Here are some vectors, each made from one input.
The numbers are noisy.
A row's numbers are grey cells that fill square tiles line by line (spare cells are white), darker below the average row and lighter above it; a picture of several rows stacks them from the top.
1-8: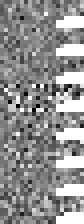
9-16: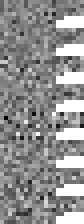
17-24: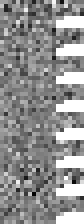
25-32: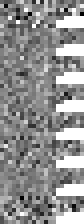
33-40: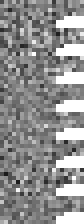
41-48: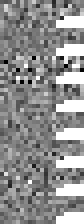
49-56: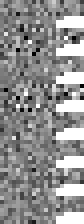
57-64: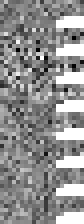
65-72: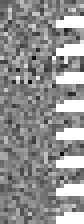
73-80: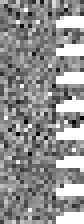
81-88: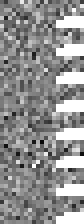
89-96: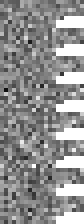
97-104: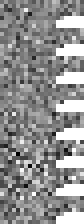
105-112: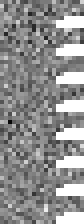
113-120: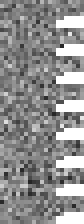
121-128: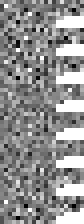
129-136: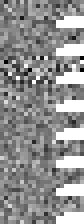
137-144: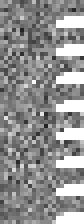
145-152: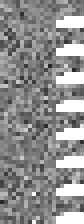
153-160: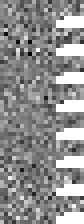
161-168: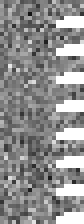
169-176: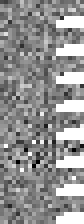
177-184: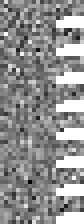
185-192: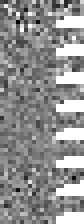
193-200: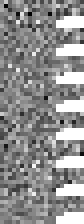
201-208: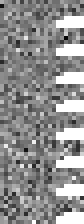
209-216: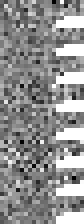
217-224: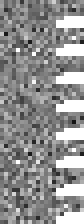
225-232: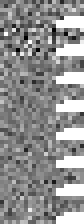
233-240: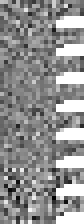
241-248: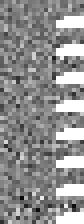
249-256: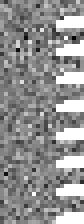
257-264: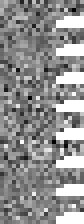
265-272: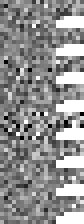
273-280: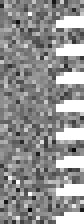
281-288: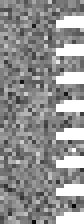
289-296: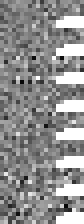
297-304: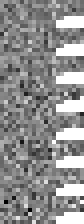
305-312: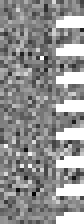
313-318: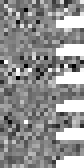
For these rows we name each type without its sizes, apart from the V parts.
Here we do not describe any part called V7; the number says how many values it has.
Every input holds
a point on a line and a value of V7, together with either a point on a line and three true/false values, or a value of V7.
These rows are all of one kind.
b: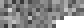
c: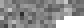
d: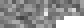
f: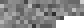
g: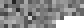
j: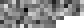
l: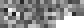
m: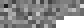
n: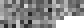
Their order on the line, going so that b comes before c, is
n, f, m, b, g, l, j, c, d.
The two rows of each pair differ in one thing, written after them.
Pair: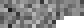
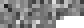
one of the three true/false values
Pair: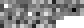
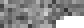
one of the three true/false values
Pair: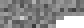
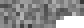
the value of V7
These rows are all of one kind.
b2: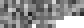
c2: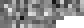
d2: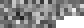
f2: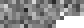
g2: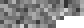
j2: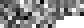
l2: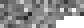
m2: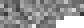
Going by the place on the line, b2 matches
g2 and l2.
